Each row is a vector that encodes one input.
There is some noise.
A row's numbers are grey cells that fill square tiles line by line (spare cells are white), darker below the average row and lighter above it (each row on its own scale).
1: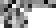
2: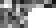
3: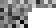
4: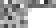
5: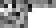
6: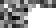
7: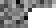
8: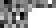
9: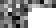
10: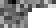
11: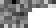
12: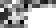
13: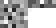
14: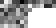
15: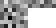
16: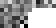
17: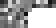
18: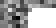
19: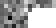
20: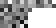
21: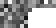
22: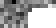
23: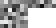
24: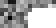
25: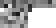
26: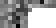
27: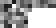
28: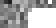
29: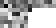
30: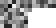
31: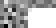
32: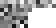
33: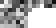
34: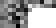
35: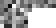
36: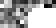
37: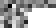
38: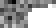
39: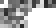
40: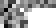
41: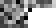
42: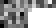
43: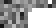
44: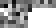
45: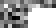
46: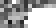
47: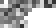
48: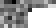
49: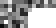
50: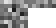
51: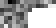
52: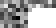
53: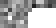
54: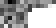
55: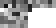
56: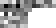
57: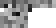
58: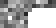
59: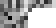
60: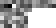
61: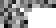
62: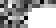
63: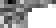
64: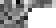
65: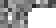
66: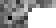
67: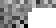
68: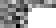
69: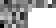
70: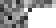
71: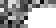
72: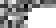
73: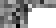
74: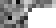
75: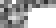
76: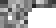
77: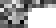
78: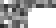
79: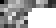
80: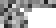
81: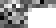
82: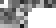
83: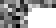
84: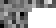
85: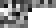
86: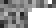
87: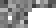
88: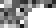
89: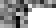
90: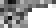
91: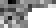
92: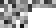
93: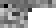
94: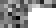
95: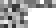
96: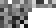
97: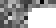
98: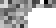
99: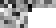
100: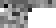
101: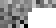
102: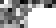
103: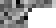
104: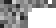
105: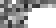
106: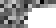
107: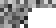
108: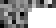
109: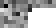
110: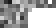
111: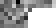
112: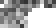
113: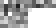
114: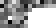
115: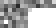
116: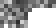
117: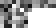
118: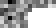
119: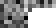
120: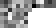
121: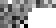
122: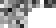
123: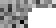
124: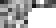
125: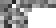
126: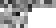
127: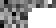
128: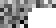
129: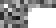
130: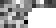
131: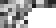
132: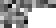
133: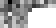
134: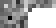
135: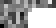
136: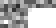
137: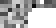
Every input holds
one of 11 labels.
